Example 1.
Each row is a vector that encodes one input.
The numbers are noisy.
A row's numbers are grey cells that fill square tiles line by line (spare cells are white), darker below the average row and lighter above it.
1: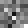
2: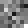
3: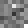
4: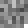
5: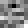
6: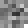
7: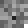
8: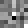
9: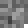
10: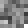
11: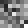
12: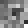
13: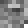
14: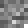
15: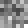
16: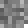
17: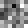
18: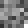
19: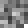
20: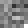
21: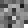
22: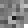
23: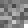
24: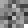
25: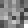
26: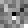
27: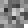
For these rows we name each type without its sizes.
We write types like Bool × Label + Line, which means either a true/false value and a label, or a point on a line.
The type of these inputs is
Line × Line.
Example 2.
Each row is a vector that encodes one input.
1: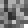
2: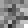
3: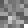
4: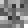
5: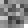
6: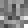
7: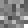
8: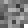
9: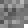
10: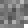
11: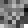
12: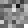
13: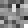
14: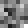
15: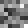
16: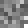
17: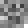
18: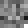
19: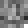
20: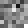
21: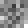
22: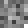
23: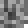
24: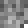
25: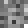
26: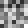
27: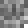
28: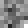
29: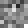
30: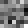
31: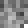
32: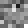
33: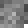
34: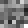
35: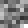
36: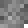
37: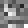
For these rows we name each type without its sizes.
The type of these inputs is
Line.
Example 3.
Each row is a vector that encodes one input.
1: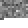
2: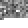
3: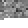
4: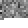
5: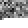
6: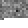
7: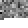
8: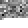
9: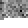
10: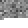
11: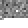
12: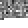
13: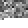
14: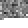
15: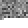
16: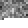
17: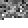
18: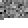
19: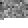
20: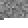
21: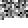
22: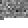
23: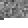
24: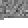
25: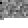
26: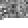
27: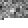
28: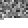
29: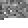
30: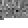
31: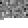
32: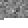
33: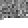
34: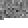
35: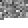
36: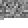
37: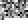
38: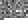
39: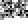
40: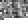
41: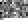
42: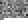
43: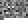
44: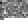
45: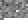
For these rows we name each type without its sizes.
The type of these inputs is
Line × Line + Unit.
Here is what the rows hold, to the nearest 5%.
About 5% of them hold a fixed value. The rest hold a point on each of two lines.
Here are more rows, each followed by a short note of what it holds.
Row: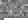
a point on each of two lines
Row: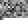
a point on each of two lines
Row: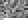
a point on each of two lines
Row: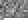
a point on each of two lines
